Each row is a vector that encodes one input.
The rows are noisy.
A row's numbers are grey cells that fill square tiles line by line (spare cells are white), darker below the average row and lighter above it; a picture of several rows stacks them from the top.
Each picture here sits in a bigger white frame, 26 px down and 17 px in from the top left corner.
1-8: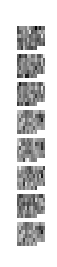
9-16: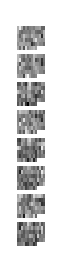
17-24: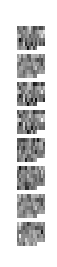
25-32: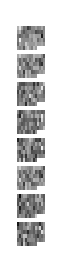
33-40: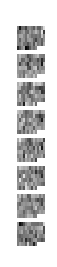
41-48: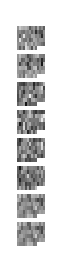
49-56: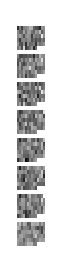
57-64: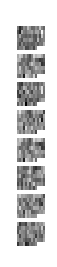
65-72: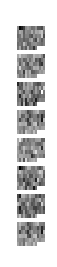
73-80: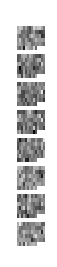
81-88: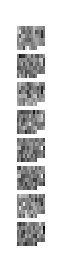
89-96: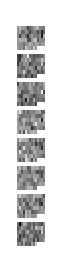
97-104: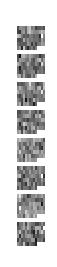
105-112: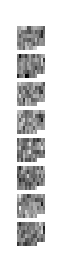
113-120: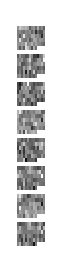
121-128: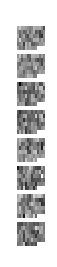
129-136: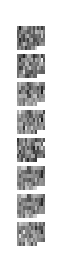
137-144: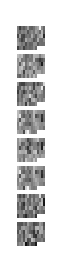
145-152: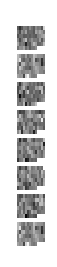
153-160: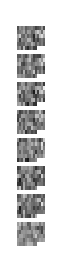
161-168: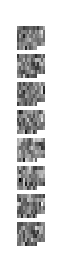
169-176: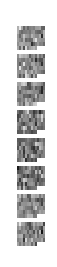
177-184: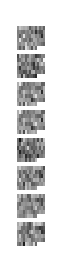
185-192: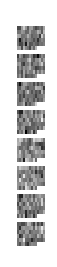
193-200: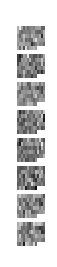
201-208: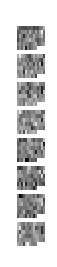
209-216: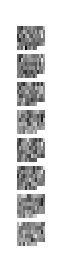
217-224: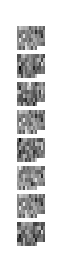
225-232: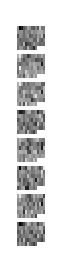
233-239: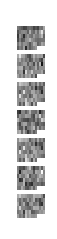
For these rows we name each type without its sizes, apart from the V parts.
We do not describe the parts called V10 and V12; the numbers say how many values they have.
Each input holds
a label, together with either a fixed value, or a true/false value, a value of V10 and a value of V12.
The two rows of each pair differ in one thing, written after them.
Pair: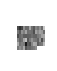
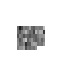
the value of V10
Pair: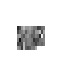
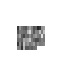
the label
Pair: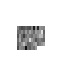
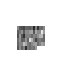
the value of V10
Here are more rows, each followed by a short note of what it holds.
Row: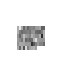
a label
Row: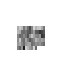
a label
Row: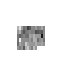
a label
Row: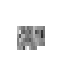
a label
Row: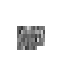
a label, a true/false value, a value of V10 and a value of V12
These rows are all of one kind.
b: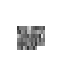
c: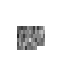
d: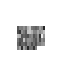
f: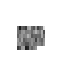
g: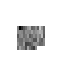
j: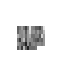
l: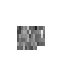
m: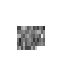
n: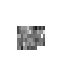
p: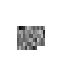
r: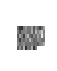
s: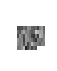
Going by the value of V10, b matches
f and s.
